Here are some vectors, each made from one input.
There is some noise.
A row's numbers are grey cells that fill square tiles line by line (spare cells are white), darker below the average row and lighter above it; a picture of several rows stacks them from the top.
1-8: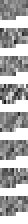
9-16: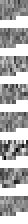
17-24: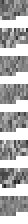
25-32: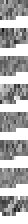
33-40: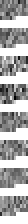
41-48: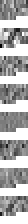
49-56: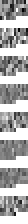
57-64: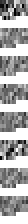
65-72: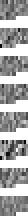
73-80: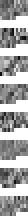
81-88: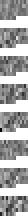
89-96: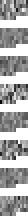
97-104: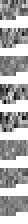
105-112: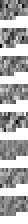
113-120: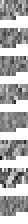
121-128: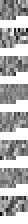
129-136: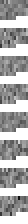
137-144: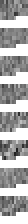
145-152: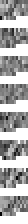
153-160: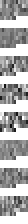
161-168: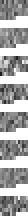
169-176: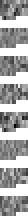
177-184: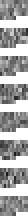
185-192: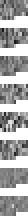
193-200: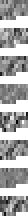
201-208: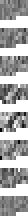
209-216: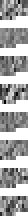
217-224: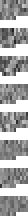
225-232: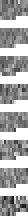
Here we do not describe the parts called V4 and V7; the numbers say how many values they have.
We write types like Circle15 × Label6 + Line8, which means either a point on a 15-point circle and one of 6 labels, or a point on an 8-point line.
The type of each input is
Label8 + (Line6 + V7) × V4.
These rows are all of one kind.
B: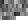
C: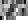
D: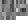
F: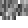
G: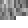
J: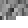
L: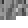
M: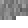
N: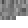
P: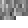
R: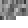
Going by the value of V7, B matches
C and G.
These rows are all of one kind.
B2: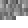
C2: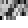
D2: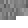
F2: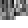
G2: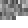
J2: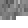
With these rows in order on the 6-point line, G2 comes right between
B2 and F2.
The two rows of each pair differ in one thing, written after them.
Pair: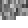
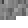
the value of V4
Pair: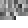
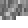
the value of V4
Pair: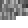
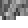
the value of V4
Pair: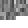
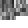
the value of V7
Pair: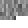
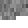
the value of V4
